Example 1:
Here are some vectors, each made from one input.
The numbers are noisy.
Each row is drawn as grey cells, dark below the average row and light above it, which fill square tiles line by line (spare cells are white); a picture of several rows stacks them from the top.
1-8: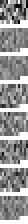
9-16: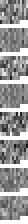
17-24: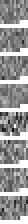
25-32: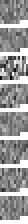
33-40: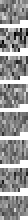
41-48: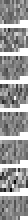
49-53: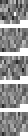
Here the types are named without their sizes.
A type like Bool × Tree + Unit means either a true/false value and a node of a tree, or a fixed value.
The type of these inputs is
Line.
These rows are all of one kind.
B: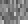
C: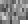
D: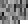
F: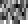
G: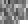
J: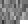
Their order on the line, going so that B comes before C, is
B, G, F, C, D, J.
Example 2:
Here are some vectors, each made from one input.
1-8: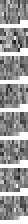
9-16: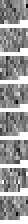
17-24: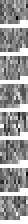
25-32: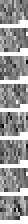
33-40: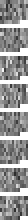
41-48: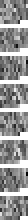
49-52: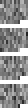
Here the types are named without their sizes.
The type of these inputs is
Bool × Bool × Bool × Bool.
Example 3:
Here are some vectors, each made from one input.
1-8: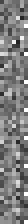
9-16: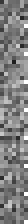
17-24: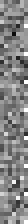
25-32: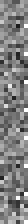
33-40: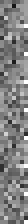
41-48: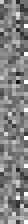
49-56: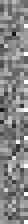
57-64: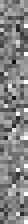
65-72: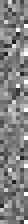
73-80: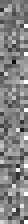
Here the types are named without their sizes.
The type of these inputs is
Label.
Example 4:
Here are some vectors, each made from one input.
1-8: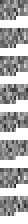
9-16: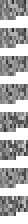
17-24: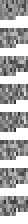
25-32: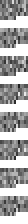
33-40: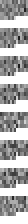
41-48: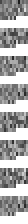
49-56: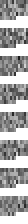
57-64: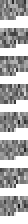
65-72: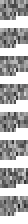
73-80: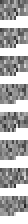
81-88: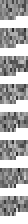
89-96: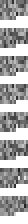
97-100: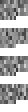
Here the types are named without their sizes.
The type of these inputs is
Circle.
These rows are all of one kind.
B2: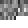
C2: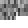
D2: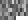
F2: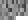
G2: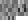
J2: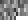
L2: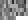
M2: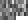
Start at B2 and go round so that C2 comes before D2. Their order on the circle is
B2, J2, L2, F2, G2, C2, M2, D2.
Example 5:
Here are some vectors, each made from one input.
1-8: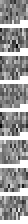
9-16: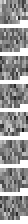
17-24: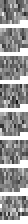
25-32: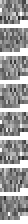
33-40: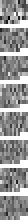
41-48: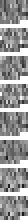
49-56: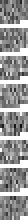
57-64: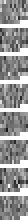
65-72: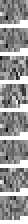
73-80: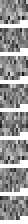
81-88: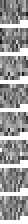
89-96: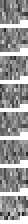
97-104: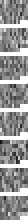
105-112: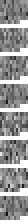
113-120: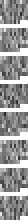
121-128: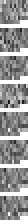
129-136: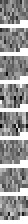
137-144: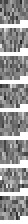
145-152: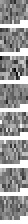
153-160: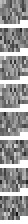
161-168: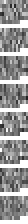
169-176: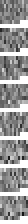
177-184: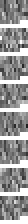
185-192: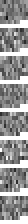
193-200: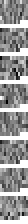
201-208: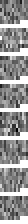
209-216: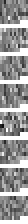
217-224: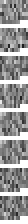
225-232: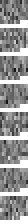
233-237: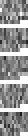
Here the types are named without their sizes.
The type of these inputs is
Line.
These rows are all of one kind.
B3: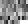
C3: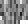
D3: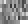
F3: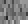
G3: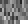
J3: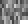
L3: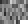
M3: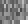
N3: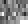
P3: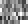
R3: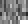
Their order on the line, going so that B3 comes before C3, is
B3, P3, D3, C3, M3, F3, N3, R3, J3, G3, L3.
